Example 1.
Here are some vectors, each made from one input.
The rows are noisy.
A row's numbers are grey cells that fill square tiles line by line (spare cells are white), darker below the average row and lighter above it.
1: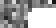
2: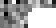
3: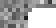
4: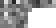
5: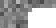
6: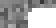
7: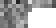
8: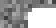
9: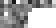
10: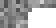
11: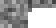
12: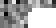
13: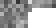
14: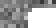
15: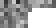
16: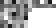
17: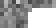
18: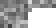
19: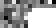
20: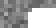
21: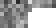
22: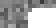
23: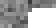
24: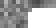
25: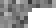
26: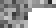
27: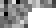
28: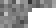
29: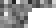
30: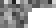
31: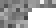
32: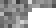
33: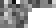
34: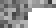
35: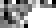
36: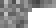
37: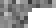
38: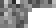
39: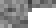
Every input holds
a point on a 6-point line and a true/false value.
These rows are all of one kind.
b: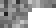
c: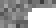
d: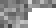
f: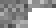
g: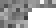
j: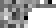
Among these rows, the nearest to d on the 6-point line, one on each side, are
c and f.
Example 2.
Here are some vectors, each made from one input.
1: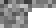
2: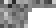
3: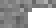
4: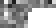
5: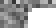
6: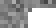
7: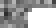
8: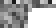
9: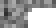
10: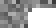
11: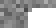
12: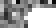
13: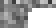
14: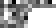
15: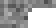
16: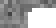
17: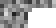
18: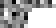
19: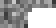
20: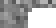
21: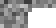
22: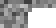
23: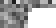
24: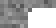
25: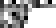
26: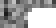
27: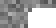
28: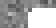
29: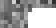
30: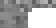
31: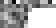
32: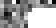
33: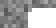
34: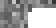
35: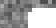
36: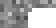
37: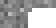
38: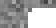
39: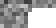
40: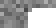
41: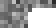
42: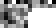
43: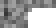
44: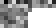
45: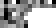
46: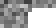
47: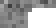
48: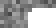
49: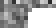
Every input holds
a list of up to two points on a 4-point line.
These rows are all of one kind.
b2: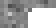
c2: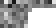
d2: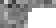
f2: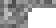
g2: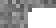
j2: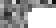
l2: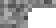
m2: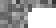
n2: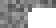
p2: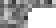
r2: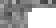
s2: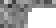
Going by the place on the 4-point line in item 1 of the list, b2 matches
f2, l2 and p2.
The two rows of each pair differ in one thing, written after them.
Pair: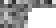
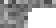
the place on the 4-point line in item 1 of the list
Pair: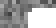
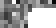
the place on the 4-point line in item 1 of the list
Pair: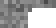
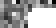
the place on the 4-point line in item 2 of the list
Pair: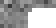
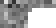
the place on the 4-point line in item 1 of the list
